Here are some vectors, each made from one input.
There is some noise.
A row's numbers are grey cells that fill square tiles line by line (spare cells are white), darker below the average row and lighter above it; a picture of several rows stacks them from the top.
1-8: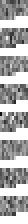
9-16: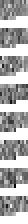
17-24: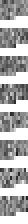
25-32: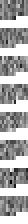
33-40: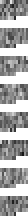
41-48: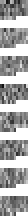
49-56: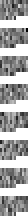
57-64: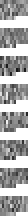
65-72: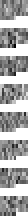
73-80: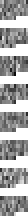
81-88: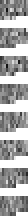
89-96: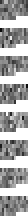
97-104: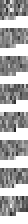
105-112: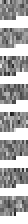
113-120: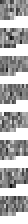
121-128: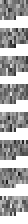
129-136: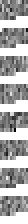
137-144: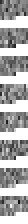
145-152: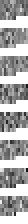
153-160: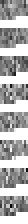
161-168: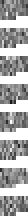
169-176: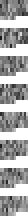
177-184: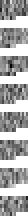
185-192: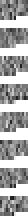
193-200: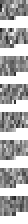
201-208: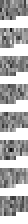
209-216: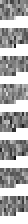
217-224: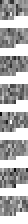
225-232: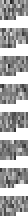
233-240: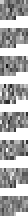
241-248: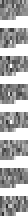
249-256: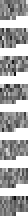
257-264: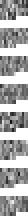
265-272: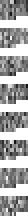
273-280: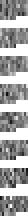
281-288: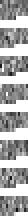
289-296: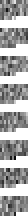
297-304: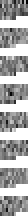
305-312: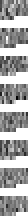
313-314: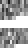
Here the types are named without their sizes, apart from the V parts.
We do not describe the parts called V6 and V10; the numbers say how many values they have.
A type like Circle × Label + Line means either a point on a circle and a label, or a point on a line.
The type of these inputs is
Bool × (Tree + V6) × V10.
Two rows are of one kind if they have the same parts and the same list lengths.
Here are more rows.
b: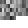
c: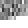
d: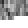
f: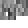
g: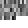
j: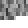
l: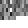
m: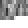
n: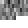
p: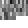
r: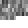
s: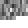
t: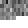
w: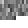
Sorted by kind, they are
b, d, f, j, l, m
c, g, n, p, r, s, t, w

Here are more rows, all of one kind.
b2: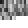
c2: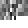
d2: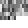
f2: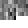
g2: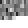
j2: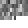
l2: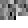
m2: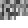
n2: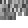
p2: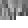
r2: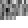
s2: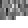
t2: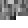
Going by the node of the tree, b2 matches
c2, g2, j2 and p2.
